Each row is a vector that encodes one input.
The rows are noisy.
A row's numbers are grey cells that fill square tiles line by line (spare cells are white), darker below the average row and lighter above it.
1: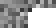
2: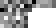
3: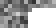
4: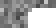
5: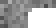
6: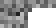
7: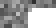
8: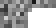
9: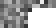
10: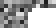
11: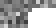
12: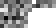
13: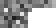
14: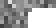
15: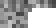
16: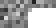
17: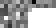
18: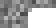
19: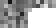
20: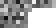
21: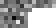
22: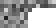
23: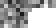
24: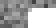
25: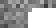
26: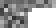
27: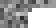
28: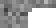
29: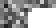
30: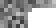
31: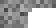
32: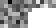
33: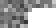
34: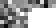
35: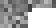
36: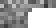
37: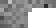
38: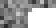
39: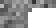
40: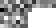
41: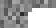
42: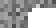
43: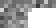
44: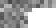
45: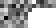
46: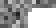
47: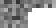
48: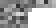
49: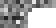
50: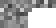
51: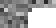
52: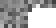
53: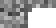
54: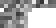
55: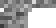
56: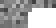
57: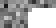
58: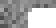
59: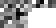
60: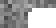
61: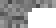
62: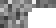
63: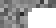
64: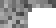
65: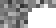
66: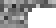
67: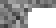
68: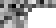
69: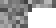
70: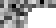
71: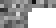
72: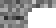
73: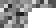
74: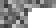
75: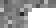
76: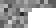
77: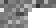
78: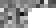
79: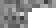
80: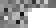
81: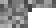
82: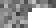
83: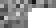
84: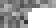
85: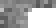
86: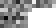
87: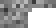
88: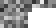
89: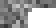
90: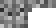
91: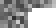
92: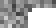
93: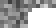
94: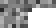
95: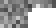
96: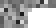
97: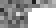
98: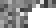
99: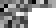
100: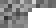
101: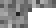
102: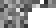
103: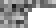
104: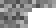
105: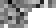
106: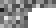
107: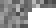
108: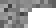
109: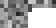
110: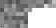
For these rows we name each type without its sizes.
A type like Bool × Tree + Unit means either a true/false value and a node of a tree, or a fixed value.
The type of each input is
List(Line) + Tree.
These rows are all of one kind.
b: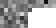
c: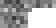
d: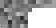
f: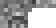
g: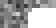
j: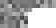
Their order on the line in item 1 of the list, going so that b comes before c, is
j, g, b, d, f, c.
